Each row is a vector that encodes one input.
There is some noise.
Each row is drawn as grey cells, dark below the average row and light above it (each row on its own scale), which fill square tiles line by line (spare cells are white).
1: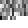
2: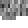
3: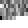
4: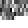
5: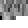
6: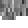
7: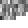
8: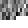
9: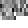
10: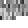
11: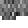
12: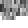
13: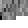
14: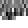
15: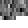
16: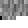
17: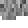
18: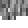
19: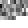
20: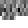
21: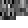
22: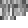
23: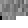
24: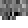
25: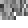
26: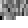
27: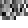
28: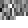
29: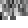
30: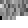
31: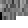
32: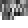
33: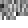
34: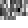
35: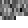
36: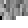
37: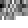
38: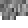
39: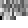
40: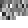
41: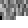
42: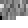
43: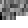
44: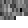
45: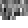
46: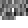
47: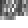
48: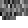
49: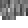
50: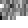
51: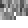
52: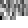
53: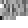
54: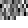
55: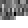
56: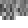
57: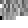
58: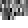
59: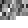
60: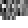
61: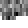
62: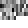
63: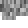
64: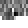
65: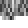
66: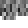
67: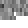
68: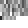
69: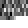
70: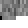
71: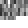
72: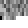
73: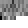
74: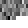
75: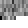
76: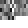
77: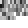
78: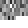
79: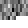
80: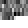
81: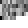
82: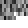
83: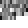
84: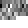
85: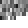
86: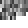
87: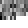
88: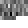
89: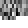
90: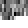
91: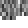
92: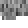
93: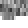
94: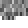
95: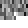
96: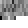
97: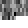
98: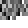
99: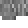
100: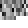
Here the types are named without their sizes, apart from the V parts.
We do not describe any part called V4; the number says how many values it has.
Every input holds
a point on a line, together with either three true/false values, or a value of V4.
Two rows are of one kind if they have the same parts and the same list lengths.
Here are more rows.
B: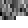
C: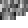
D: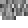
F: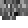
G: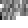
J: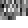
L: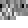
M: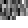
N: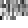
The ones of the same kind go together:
B, D, F, J, L, M
C, G, N

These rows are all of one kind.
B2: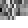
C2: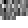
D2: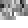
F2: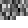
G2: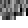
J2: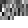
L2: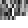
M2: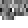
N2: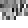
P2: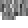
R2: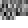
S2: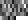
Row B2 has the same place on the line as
L2, N2 and R2.
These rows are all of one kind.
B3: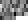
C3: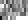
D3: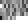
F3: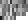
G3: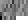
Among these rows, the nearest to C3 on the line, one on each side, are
F3 and G3.
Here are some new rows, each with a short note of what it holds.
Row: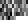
a point on a line and three true/false values
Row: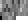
a point on a line and a value of V4
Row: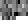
a point on a line and three true/false values
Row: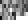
a point on a line and a value of V4
